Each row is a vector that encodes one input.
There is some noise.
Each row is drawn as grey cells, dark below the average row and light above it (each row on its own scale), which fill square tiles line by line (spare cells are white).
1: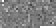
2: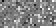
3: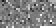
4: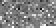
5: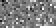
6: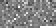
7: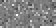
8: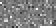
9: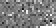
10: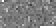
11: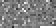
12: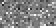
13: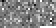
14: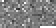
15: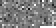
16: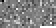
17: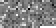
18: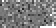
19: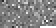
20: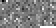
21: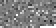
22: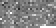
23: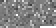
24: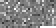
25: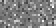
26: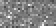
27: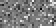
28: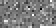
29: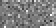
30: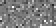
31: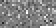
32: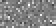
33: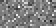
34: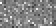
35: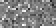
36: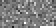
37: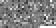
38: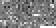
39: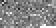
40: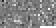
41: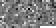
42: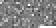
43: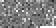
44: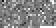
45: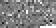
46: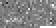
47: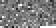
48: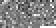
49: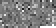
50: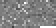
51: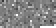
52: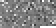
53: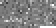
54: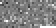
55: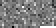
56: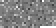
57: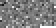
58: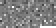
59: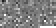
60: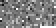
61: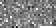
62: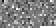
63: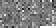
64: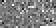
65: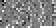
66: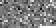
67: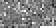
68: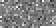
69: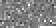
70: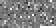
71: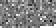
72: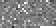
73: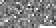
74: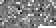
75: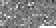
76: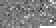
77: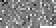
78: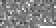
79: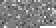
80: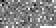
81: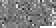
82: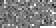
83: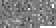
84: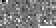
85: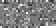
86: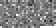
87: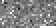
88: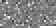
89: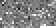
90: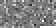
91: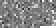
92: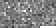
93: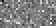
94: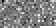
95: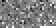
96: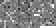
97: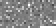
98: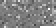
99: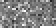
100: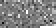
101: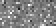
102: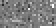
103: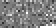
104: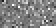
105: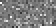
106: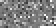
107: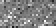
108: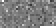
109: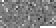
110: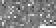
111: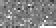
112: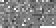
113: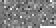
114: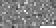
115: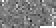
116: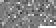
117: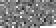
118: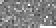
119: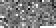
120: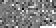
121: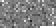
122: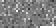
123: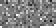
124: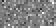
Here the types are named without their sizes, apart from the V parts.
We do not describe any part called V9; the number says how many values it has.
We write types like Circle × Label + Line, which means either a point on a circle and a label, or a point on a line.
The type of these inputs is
(Bool × Bool × Bool + V9) × Line.
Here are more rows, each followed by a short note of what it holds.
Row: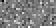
a point on a line and a value of V9
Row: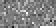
a point on a line and three true/false values
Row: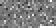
a point on a line and a value of V9
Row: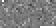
a point on a line and three true/false values
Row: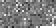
a point on a line and three true/false values
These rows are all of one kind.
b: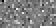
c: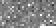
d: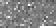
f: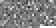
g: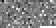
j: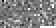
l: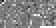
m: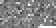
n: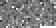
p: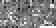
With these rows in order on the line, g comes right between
b and n.
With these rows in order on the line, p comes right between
f and n.
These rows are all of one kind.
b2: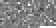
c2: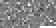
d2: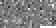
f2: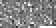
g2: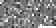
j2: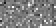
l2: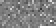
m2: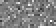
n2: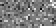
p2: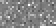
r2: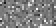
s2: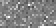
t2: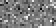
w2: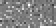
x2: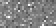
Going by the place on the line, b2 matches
c2, f2, w2 and x2.
